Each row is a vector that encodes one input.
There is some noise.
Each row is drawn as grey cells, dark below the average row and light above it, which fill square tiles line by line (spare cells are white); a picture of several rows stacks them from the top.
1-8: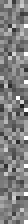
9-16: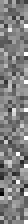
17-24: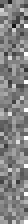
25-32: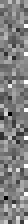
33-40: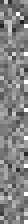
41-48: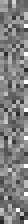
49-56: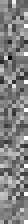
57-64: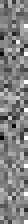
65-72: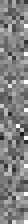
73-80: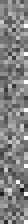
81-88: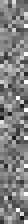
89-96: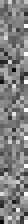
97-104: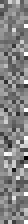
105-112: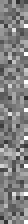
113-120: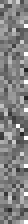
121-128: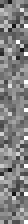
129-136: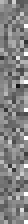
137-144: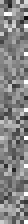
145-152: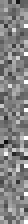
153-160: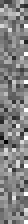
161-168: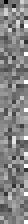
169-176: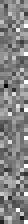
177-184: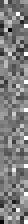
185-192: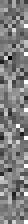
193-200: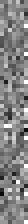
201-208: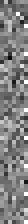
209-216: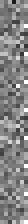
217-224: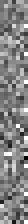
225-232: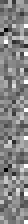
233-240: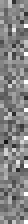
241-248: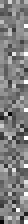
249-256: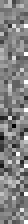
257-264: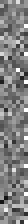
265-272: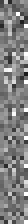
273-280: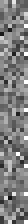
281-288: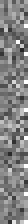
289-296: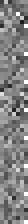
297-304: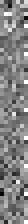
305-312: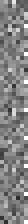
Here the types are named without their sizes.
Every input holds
either three true/false values, or a list of points on a line.
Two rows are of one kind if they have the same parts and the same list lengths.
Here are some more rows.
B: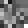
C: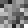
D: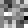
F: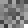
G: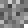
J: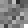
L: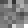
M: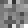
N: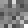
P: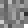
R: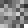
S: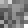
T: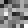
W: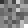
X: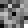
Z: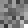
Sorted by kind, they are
B, C, R, T, X
D
F, J, N, Z
G, L, M, P, S, W

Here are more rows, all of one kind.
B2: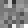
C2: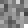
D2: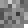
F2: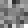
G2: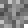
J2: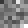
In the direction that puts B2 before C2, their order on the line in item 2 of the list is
F2, G2, B2, C2, J2, D2.
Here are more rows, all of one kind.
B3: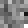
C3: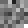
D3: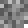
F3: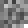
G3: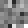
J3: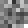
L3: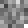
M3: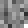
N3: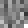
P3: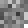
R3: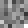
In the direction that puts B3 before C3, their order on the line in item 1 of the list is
P3, D3, L3, B3, N3, M3, R3, G3, F3, J3, C3.
